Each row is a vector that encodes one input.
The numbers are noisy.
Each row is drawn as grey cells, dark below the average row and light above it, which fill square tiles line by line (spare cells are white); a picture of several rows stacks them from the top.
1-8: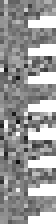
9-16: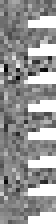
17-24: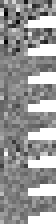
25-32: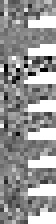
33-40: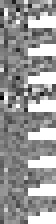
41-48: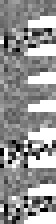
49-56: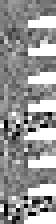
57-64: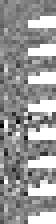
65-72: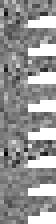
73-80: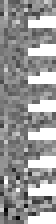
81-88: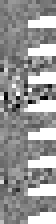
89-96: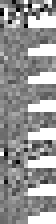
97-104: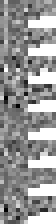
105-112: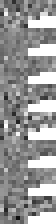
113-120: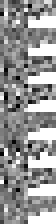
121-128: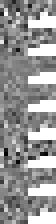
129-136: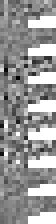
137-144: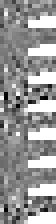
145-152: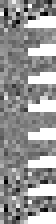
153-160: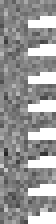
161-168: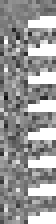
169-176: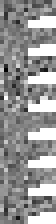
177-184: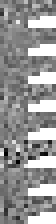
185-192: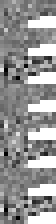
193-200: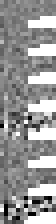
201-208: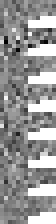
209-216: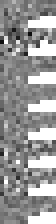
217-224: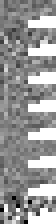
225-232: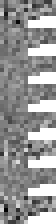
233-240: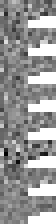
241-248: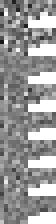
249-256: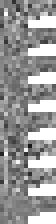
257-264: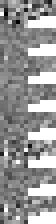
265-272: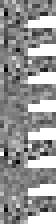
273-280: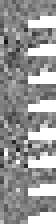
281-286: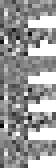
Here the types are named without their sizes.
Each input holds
a point on a line.
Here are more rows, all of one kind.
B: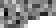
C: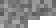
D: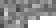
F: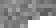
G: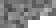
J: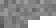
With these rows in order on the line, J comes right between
D and G.
